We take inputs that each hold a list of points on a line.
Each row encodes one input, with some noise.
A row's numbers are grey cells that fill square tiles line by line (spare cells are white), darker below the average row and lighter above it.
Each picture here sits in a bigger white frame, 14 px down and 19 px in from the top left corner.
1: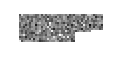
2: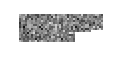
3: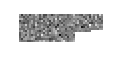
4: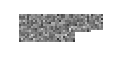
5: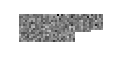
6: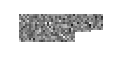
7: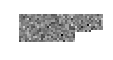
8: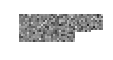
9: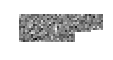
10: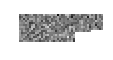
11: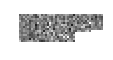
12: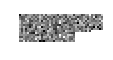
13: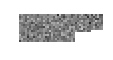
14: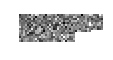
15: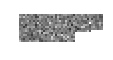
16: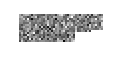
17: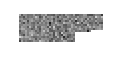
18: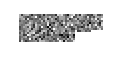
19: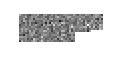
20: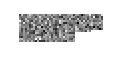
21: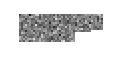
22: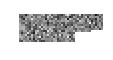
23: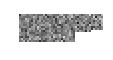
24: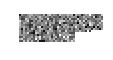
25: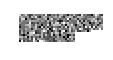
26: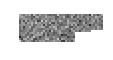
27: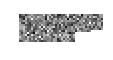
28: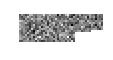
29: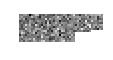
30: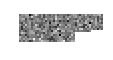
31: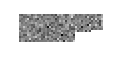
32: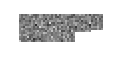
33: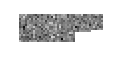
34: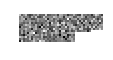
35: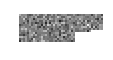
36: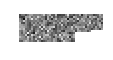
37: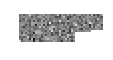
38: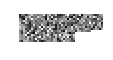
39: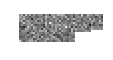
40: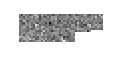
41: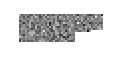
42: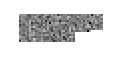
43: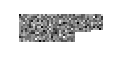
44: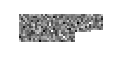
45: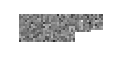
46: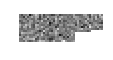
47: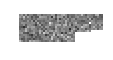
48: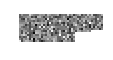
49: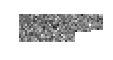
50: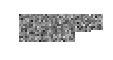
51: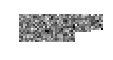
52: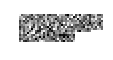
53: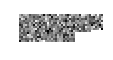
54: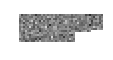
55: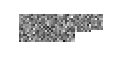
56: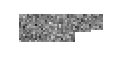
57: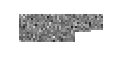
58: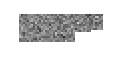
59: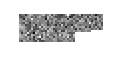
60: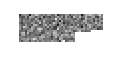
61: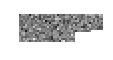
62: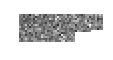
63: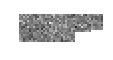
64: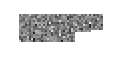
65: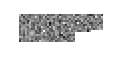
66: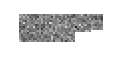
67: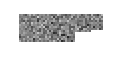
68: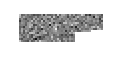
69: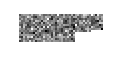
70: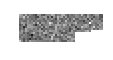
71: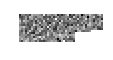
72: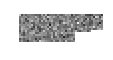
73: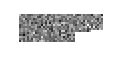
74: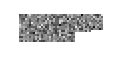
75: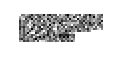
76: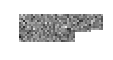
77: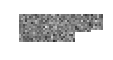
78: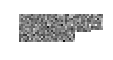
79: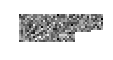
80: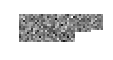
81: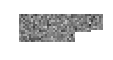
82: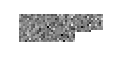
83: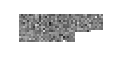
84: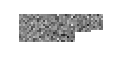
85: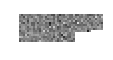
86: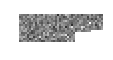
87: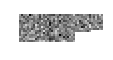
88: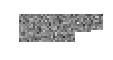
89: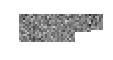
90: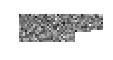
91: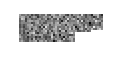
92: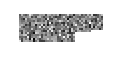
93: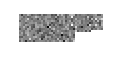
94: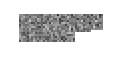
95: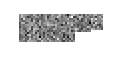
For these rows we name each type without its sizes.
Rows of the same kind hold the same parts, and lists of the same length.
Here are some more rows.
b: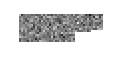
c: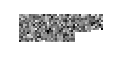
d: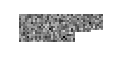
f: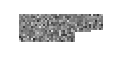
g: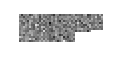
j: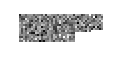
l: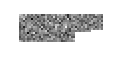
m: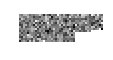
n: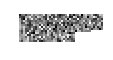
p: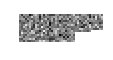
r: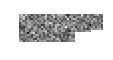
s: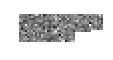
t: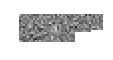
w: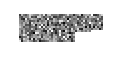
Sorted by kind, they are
b, f, g, n, p, t, w
c, m
d, j, l, r, s

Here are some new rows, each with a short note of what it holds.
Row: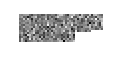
a list of two items
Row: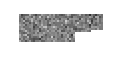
a list of one item
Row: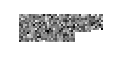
the empty list
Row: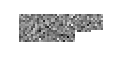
a list of one item
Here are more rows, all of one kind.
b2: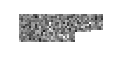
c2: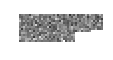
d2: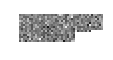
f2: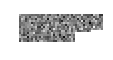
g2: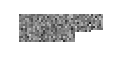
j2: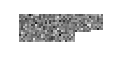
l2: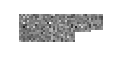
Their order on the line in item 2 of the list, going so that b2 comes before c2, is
b2, j2, c2, d2, l2, f2, g2.
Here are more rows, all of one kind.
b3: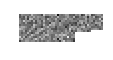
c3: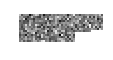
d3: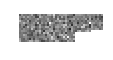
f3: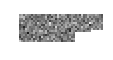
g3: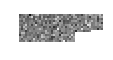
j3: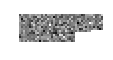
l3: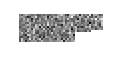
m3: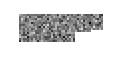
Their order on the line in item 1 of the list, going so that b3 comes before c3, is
l3, j3, f3, d3, m3, b3, g3, c3.
